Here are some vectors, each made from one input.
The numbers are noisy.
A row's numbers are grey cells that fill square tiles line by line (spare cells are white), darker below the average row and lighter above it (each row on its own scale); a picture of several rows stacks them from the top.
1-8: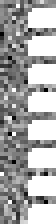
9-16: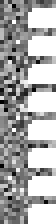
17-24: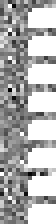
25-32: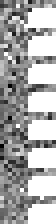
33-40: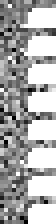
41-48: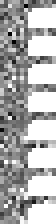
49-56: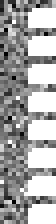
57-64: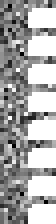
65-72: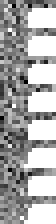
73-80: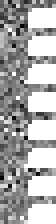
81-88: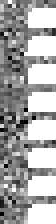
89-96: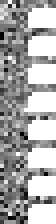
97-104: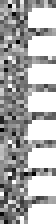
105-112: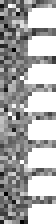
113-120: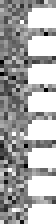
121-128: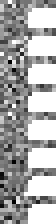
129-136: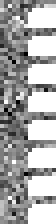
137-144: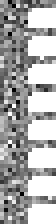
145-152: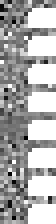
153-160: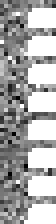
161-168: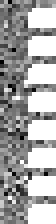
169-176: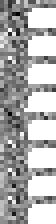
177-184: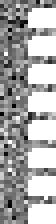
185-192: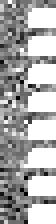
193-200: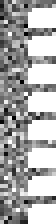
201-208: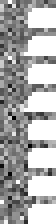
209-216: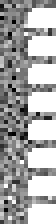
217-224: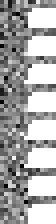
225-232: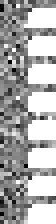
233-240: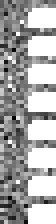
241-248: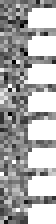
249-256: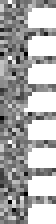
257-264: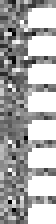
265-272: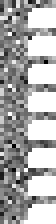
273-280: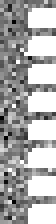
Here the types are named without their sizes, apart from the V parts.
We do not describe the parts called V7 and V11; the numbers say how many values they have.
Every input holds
either a point on a line, or a node of a tree, three true/false values, a value of V7 and a value of V11.
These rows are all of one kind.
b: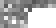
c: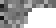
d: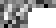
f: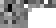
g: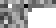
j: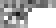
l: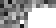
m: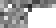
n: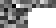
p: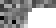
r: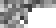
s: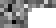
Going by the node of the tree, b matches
l and p.
